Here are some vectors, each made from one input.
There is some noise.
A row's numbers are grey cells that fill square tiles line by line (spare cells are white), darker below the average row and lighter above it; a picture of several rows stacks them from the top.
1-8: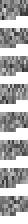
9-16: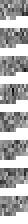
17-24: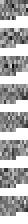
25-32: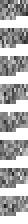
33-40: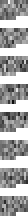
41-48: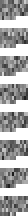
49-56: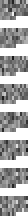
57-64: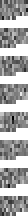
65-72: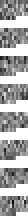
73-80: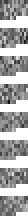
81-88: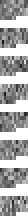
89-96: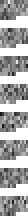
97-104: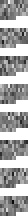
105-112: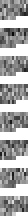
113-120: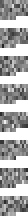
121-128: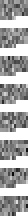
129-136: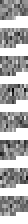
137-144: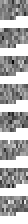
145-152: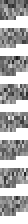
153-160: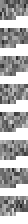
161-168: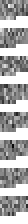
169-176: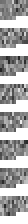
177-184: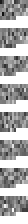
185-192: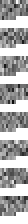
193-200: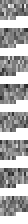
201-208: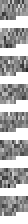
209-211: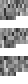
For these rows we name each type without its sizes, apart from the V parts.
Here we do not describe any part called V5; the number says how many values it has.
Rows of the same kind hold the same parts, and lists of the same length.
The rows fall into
2 kinds.
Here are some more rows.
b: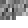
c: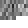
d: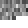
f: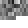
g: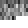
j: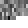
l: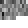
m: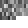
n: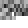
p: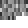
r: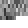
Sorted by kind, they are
b, c, d, g, j, m, p, r
f, l, n

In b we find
a point on a circle, a label and a point on a line.
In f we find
a point on each of two circles, a label and a value of V5.
